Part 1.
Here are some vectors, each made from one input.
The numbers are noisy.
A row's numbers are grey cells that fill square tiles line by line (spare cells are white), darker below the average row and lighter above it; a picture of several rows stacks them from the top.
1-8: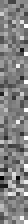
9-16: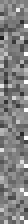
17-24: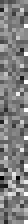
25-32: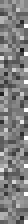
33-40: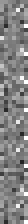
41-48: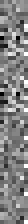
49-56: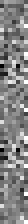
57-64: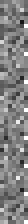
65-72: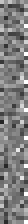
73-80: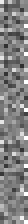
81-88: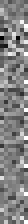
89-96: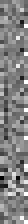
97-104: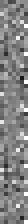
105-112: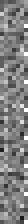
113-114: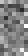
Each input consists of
either a point on a 14-point circle, or a fixed value.
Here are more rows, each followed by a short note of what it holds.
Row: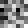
a fixed value
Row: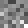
a point on a 14-point circle
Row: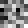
a fixed value
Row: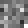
a point on a 14-point circle
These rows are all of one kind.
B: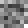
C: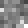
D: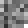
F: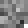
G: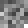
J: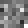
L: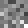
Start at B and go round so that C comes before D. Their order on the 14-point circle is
B, C, L, G, J, F, D.
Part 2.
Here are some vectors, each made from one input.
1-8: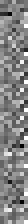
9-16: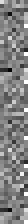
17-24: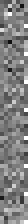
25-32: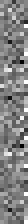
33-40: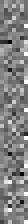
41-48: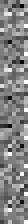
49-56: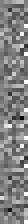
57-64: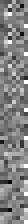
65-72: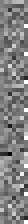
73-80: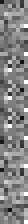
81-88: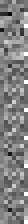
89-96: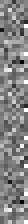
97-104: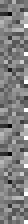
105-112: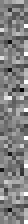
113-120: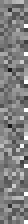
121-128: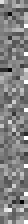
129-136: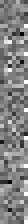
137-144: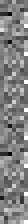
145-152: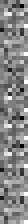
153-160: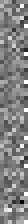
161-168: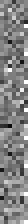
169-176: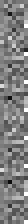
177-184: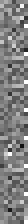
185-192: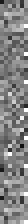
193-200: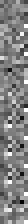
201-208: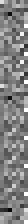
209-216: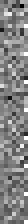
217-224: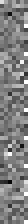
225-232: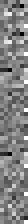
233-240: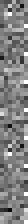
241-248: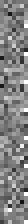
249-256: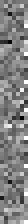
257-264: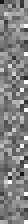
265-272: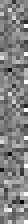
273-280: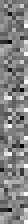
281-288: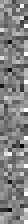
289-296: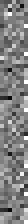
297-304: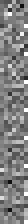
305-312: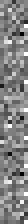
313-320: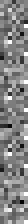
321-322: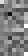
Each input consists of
a node of an 11-node tree.
